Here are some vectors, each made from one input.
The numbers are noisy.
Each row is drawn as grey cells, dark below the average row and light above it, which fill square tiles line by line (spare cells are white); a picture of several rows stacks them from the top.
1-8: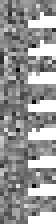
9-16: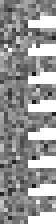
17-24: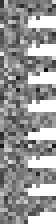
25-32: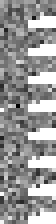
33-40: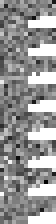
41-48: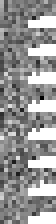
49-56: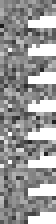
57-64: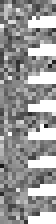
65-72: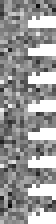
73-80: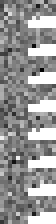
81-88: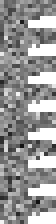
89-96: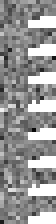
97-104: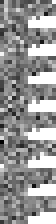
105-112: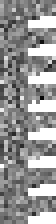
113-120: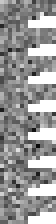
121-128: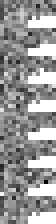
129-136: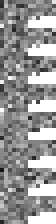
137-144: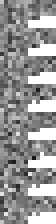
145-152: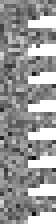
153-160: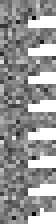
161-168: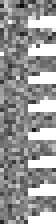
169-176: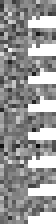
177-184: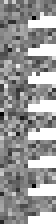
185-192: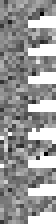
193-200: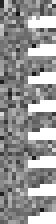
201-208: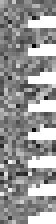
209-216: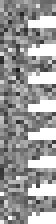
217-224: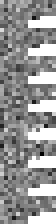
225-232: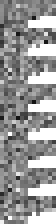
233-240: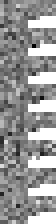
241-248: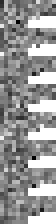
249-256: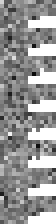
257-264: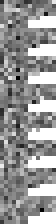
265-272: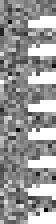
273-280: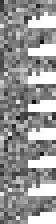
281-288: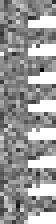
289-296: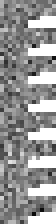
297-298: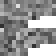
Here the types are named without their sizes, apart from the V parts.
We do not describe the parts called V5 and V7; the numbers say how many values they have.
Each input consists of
a true/false value and a value of V7, together with either a point on a line, or a value of V5.
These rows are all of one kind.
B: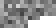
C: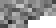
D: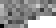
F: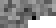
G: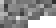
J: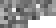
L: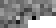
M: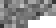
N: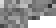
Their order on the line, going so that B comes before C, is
L, F, G, B, N, M, D, C, J.
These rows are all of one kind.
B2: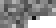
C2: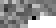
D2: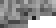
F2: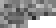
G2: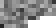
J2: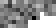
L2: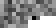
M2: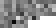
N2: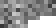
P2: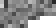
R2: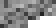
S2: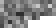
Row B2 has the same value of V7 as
F2, G2, P2 and R2.
